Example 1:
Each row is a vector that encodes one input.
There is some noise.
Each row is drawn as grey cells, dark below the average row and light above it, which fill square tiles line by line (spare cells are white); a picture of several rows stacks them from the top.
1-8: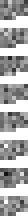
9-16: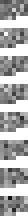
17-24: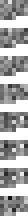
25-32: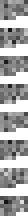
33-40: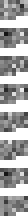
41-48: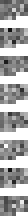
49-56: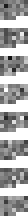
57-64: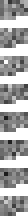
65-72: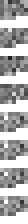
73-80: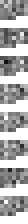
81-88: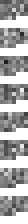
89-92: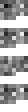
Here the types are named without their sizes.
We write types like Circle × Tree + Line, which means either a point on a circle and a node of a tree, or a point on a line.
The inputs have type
Circle.
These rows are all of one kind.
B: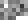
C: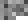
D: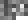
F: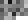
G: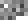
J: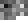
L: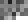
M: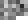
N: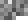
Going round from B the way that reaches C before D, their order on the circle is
B, G, N, C, J, D, L, F, M.
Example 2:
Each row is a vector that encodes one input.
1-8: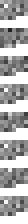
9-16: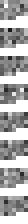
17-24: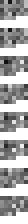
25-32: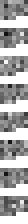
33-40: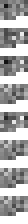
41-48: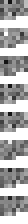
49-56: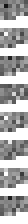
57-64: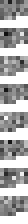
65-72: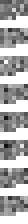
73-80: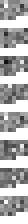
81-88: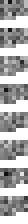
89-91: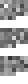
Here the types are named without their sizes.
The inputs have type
Circle.
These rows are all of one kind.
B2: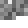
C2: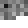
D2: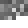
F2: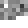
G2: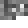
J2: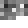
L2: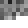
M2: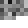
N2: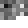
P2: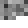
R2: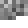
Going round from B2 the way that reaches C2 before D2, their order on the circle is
B2, P2, C2, N2, J2, G2, D2, L2, M2, F2, R2.
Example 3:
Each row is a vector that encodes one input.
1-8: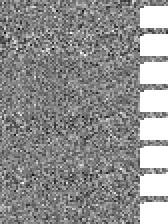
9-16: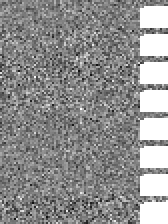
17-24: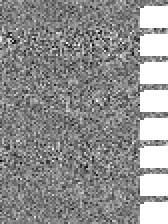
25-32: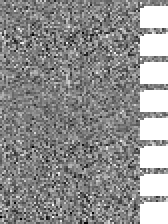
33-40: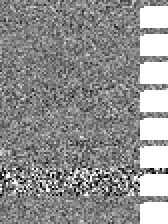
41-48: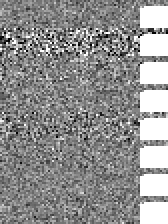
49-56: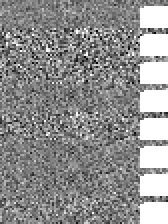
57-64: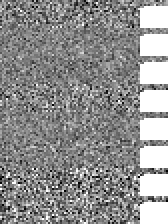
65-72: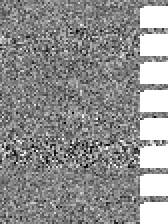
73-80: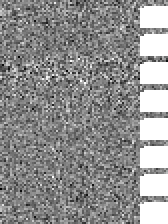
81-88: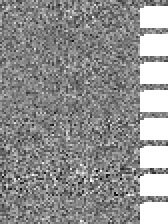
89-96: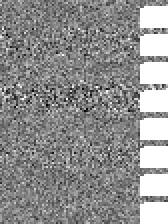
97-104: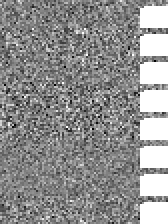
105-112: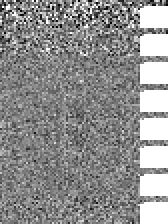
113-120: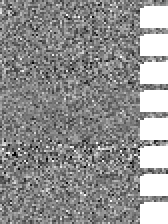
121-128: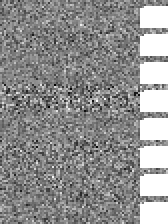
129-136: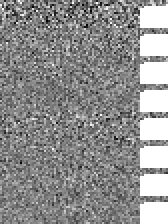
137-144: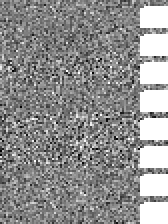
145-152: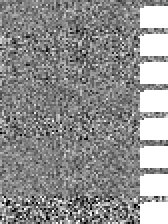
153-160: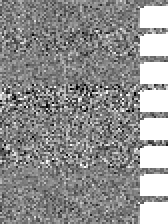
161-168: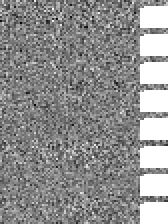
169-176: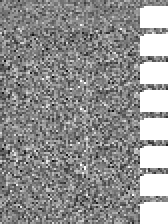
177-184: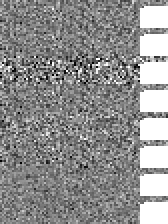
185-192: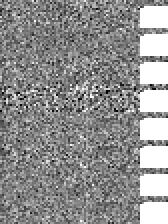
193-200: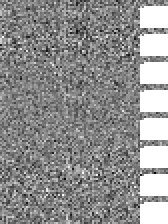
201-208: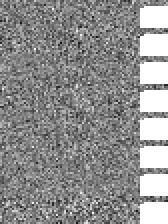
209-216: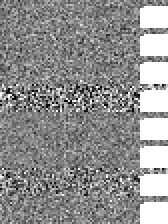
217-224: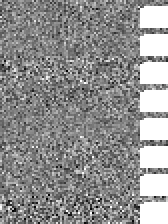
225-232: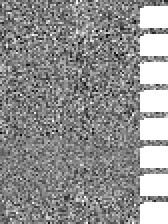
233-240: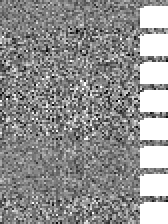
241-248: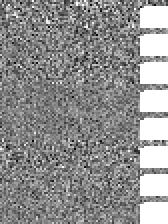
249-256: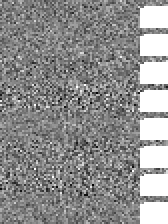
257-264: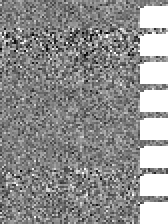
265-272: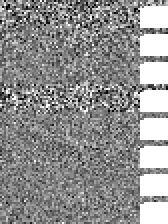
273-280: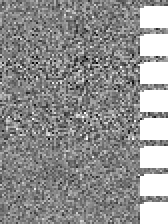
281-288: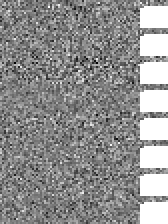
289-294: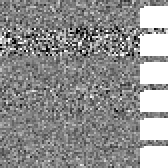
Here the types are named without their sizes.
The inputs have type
Label.
